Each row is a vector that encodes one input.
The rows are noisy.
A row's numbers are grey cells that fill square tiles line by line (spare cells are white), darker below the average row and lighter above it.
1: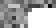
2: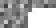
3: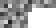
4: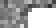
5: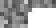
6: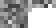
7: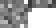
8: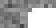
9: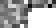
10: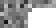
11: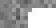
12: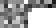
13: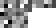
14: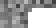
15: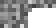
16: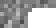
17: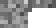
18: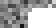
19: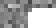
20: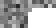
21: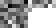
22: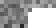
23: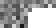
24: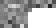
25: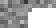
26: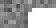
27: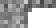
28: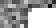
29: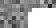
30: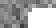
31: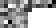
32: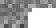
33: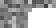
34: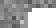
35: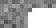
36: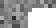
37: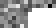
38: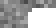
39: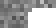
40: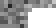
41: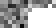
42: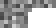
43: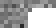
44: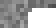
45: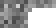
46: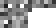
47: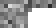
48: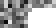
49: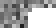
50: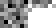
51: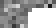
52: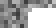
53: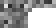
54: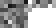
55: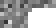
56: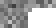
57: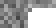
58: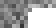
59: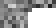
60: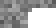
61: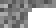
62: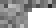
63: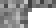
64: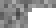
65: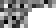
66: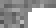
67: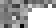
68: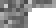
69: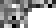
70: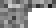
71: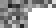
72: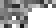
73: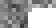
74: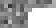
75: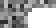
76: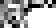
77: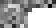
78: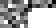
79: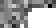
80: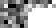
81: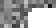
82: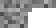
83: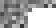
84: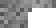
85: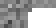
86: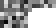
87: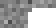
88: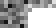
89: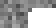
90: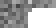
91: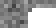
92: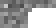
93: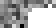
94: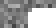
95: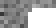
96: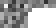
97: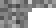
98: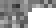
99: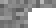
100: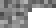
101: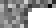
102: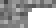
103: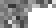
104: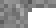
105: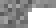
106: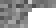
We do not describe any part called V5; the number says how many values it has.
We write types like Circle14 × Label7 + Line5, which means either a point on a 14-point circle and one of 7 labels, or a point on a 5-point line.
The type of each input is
Bool × Bool × Bool × (Line6 + V5).
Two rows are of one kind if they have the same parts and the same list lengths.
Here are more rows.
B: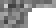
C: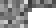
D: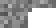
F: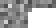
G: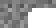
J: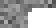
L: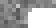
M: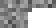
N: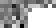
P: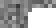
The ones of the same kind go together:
B, C, G, P
D, F, J, L, M, N

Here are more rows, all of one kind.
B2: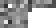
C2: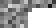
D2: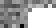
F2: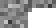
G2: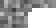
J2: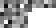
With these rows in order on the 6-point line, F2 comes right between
C2 and G2.
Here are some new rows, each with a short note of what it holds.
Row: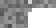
three true/false values and a value of V5
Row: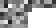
a point on a 6-point line and three true/false values
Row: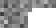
a point on a 6-point line and three true/false values
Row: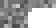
a point on a 6-point line and three true/false values
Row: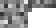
three true/false values and a value of V5
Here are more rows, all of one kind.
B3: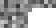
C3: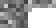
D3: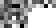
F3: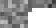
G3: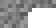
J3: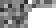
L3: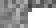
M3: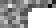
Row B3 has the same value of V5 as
F3 and G3.
